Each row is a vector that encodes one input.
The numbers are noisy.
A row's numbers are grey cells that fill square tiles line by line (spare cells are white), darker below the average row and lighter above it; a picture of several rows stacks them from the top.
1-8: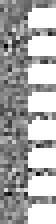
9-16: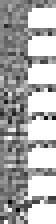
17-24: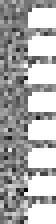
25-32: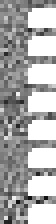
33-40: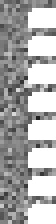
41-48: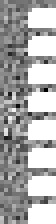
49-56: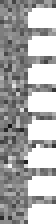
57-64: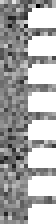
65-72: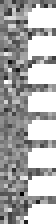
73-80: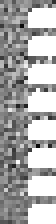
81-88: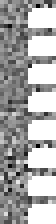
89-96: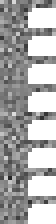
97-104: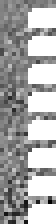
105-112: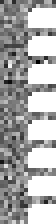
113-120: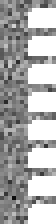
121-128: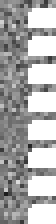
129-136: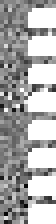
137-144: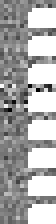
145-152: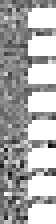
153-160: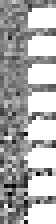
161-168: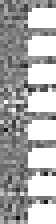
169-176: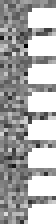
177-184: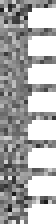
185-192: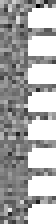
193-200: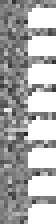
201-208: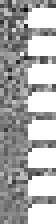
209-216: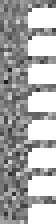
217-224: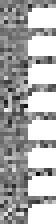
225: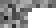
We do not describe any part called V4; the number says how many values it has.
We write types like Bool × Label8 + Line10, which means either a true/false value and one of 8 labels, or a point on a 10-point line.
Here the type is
List3(Bool × V4).
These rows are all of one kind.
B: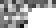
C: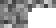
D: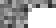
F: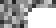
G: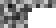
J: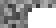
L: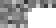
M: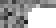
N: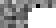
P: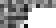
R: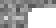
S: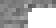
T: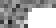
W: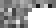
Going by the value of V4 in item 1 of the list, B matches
D, S, T and W.
